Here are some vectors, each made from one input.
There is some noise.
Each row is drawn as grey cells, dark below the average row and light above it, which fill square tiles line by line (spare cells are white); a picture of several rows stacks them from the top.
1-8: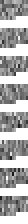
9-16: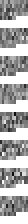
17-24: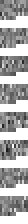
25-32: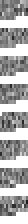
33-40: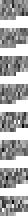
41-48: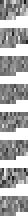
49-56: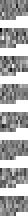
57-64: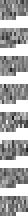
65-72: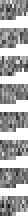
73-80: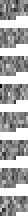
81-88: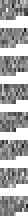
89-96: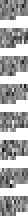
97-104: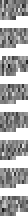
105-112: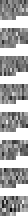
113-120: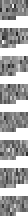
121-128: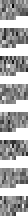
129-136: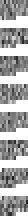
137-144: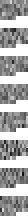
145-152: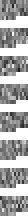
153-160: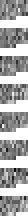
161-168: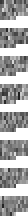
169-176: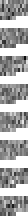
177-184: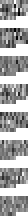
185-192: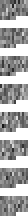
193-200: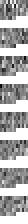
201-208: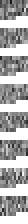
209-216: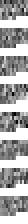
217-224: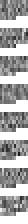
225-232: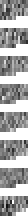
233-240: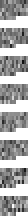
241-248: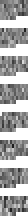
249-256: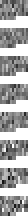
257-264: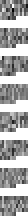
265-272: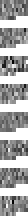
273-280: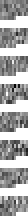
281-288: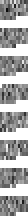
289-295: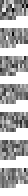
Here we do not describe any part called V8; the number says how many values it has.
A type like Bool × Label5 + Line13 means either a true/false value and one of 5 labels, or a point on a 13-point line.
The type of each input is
(Bool × Bool × Bool × Bool + Line10) × V8.
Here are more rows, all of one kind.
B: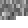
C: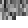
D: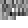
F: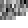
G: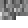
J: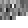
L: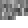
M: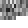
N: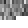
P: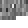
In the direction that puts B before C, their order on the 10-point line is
N, D, J, G, M, B, C, P, F, L.
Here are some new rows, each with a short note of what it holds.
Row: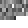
a point on a 10-point line and a value of V8
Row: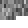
a point on a 10-point line and a value of V8
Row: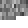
a point on a 10-point line and a value of V8
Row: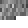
a point on a 10-point line and a value of V8
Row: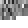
four true/false values and a value of V8
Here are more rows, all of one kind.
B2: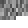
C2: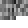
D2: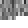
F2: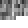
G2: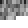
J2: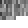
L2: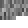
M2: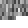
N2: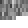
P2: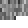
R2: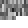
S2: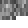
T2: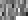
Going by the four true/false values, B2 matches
F2, G2, J2 and N2.
